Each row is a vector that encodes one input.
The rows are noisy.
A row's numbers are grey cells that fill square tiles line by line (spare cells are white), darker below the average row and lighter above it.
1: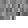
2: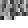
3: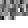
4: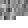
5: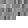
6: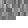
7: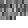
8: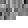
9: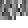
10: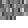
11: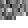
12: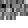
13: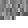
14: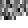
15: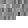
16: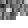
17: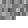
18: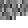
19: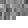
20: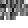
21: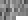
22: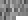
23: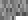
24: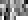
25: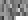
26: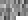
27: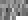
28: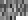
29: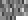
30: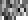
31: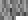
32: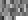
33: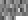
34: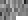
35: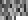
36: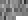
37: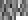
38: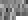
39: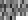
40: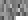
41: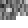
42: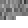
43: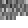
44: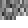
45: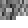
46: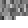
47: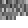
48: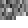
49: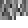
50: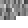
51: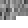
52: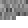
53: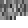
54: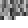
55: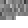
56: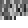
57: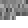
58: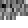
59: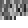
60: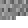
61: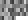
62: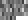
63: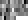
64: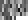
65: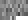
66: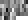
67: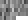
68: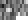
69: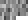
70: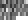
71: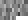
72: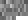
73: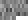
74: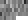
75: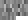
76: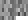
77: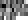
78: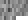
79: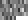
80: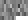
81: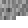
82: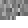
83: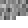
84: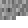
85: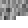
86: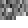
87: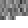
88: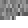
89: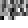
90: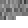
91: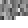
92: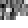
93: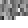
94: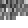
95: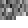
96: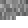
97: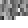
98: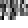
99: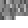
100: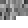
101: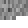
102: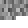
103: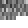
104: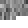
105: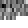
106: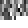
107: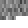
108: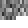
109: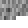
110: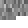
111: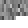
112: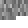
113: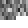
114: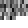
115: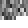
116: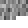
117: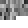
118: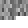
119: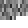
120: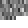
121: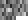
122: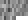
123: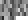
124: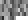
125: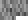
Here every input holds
either a point on a 9-point line, or a point on a 15-point line.
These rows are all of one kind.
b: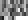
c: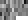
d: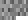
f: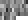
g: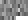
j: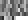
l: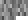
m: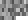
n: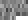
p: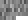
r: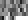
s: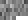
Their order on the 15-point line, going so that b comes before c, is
m, d, l, g, j, n, f, b, s, c, p, r.
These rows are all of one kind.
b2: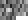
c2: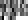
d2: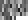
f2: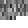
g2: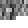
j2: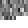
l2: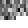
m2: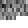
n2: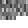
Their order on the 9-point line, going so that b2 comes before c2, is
j2, g2, b2, l2, n2, m2, f2, d2, c2.
